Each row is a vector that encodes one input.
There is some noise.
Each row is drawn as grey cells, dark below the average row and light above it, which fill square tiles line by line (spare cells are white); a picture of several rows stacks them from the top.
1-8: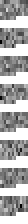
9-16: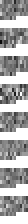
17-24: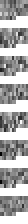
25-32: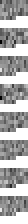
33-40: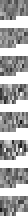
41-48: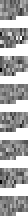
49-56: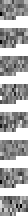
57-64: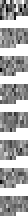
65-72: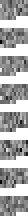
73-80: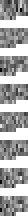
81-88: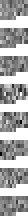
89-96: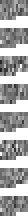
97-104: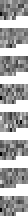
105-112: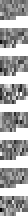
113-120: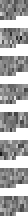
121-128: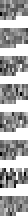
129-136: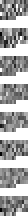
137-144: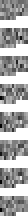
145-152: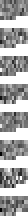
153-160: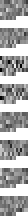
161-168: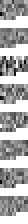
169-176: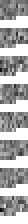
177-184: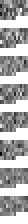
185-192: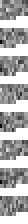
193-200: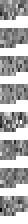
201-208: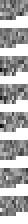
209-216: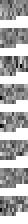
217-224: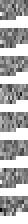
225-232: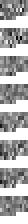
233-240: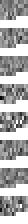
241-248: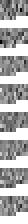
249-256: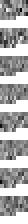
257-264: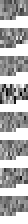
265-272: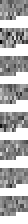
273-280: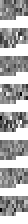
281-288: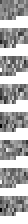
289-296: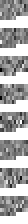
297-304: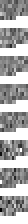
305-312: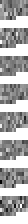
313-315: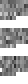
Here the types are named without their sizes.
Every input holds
a list of points on a line.
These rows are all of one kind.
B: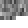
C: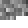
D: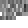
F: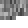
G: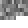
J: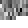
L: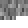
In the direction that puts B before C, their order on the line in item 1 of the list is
D, J, F, B, L, G, C.
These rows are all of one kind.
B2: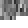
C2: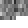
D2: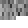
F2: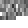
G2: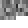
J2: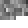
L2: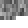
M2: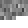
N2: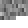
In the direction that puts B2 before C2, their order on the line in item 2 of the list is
B2, C2, L2, F2, M2, J2, D2, G2, N2.
